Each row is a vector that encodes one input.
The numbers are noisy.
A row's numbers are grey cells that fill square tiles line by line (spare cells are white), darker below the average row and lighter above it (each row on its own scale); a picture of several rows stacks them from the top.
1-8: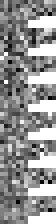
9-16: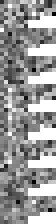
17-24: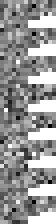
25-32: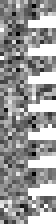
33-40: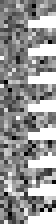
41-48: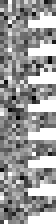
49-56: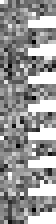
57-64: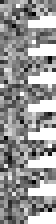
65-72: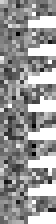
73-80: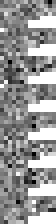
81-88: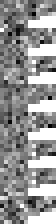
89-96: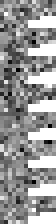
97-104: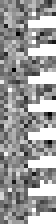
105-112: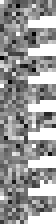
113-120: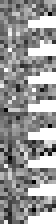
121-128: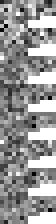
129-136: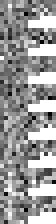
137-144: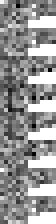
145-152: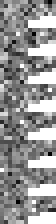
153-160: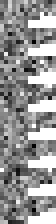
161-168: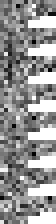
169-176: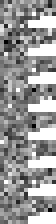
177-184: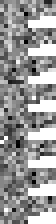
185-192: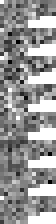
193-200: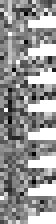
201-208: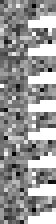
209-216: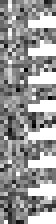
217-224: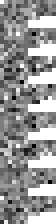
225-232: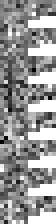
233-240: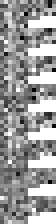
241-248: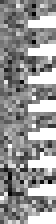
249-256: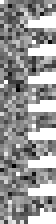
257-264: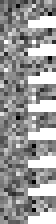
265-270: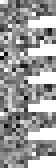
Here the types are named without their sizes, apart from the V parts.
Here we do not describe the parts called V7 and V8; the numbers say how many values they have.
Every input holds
either a label and a value of V8, or a true/false value and a value of V7.
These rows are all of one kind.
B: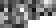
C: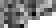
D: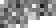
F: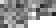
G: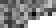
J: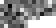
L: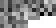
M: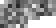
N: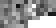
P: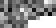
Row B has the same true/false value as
G, L, N and P.
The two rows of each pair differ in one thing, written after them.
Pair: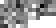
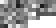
the value of V7
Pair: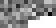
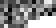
the value of V7
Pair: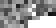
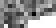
the true/false value
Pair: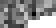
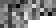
the value of V7
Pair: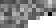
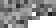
the value of V7
